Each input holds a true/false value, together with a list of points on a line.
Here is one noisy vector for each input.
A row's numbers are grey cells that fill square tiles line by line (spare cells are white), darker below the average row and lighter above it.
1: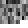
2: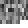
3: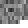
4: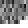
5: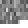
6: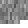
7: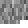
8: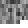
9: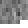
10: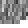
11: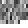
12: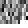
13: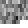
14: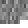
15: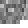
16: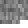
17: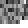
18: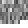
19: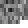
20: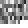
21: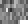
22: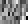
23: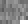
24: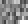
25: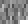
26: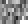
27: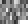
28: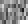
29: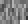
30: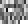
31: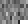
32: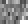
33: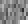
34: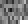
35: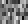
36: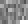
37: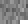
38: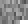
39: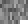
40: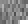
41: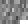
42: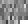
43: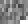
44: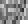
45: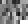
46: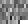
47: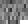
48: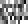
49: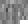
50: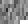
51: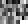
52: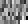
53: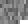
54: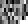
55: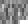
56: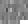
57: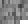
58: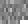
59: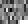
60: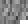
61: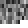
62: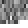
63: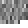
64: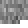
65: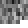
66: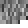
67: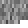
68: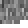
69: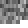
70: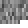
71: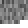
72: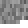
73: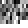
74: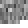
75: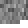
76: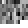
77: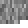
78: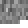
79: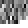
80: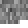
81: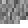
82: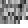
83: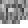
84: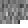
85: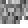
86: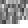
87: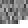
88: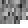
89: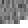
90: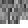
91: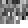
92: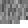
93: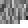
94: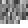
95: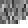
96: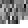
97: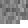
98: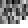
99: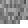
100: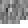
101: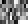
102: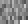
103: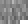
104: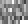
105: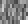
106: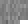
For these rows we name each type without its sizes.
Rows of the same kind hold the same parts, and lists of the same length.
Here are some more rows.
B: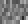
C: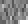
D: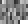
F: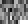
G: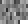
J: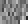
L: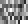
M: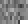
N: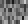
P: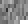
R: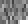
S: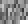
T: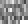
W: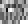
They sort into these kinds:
B, L, M, N
C, F, P, R, S
D, G, J, T, W

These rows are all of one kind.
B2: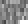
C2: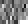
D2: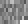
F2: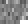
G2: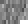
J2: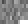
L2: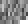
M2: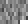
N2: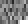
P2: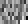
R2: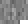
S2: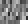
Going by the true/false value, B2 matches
D2, J2, L2 and N2.
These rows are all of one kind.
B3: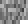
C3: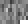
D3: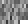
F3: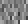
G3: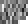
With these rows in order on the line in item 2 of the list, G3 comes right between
B3 and D3.
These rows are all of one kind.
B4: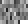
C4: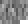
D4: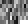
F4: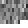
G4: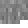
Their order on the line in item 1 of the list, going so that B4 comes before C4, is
B4, C4, G4, D4, F4.
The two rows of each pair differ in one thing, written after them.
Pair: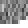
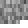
the place on the line in item 2 of the list
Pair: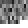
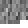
the place on the line in item 1 of the list
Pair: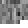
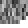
the place on the line in item 1 of the list
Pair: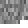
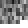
the place on the line in item 2 of the list
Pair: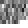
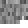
the true/false value
